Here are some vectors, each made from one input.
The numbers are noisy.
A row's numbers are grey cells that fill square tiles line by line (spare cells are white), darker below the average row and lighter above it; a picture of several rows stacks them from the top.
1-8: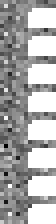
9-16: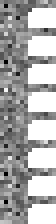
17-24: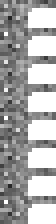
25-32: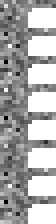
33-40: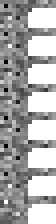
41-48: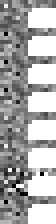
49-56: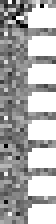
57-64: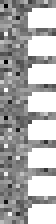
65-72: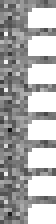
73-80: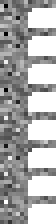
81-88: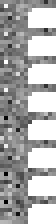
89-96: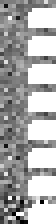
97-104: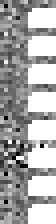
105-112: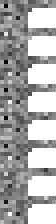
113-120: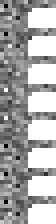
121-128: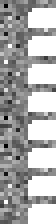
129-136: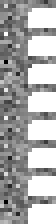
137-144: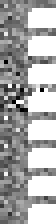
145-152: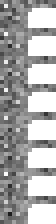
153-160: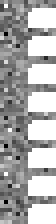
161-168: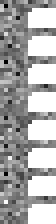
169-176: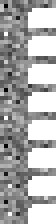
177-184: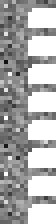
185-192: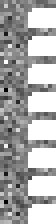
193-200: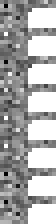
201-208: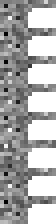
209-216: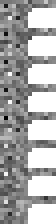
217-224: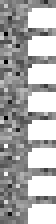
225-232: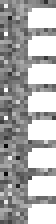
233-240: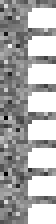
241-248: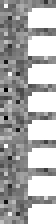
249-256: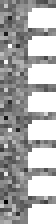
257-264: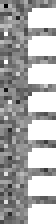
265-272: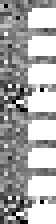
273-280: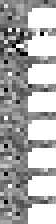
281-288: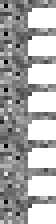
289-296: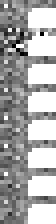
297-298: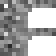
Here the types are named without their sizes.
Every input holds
a list of points on a line.
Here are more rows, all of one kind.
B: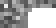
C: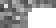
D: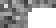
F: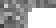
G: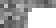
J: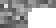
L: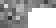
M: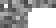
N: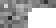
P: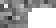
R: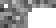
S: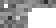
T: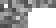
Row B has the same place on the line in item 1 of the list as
C, D, P and R.
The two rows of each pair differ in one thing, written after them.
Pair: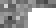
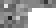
the place on the line in item 2 of the list
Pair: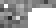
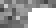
the place on the line in item 2 of the list
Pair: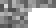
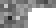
the place on the line in item 1 of the list
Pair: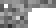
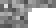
the place on the line in item 2 of the list
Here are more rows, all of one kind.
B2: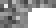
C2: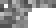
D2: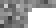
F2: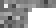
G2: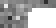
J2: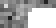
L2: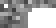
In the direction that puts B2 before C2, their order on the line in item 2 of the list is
F2, G2, J2, D2, L2, B2, C2.
